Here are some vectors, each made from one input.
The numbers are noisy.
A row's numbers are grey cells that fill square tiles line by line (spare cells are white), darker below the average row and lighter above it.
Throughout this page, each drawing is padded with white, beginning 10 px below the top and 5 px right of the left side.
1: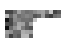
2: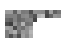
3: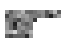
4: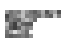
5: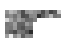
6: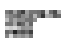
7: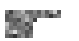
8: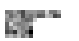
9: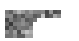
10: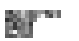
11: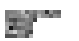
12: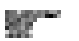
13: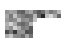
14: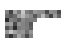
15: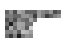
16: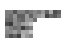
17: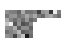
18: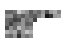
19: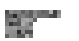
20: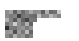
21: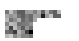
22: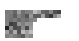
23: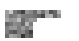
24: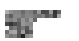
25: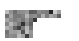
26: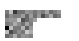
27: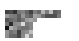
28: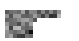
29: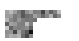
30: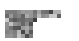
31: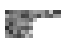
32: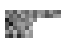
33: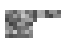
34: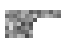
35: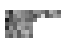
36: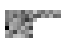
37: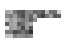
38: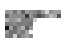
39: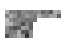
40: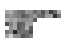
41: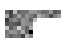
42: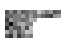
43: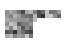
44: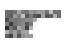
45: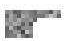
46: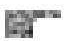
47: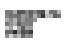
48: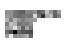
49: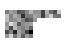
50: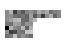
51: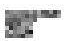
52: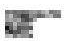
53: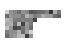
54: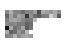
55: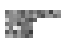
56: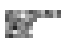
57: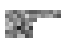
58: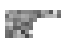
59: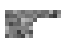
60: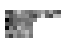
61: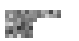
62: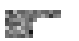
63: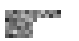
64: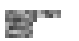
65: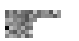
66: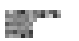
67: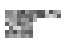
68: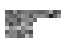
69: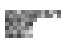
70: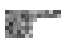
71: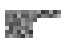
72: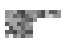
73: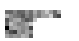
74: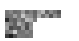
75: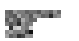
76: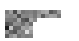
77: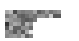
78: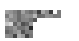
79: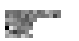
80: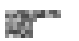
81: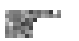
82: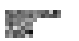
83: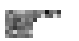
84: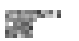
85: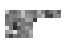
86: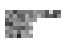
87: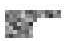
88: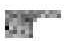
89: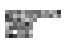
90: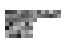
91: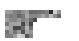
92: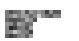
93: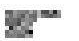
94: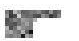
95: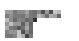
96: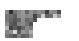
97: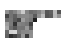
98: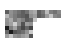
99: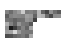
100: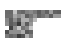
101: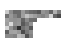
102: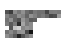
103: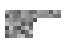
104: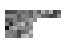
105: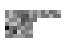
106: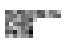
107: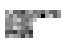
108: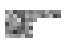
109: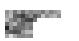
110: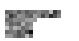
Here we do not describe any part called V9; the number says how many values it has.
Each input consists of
one of 8 labels, a true/false value and a value of V9.
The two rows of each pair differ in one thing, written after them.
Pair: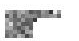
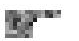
the true/false value
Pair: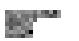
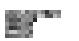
the value of V9
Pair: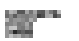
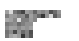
the label
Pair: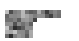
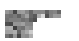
the value of V9
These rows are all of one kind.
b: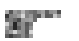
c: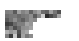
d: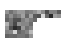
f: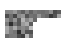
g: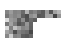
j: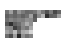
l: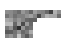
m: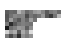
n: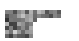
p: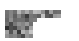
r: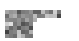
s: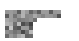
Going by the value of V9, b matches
d, l, n and s.
